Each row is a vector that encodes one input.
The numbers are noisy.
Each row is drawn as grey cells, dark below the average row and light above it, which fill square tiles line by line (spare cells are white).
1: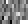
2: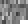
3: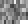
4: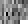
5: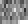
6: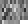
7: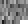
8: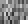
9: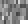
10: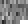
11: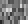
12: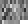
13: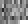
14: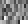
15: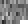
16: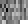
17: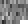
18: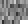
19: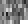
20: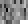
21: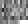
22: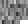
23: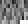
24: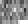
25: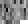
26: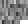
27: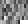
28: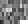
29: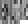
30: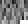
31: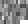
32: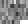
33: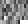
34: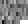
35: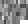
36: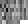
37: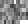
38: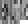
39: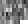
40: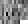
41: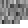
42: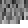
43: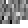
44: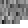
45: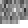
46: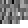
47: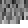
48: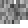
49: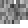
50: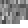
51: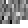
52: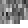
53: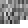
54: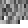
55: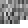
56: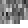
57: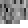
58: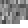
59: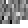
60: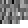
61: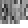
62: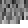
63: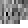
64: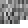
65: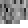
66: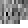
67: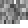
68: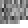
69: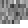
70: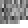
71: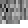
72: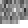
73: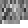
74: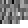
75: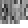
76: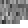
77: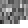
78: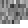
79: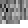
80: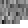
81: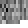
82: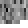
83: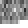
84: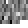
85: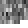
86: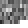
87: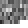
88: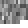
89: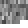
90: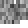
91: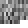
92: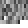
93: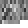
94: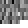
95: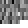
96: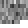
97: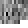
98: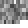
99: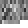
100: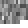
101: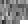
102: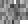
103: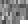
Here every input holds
either a point on a 6-point circle, or a point on an 8-point line, or three true/false values.
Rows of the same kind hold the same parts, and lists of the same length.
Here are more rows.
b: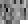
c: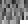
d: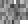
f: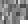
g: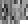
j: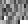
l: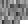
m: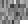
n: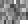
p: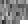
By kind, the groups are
b, g
c, j
d, f, l, m, n, p

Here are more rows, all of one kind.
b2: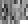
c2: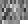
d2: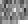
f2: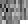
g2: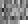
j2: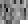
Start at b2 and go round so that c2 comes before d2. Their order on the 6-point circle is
b2, j2, f2, c2, d2, g2.
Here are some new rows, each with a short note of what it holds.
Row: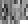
a point on a 6-point circle
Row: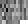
a point on a 6-point circle
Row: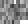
a point on an 8-point line
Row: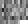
a point on a 6-point circle
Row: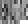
a point on a 6-point circle
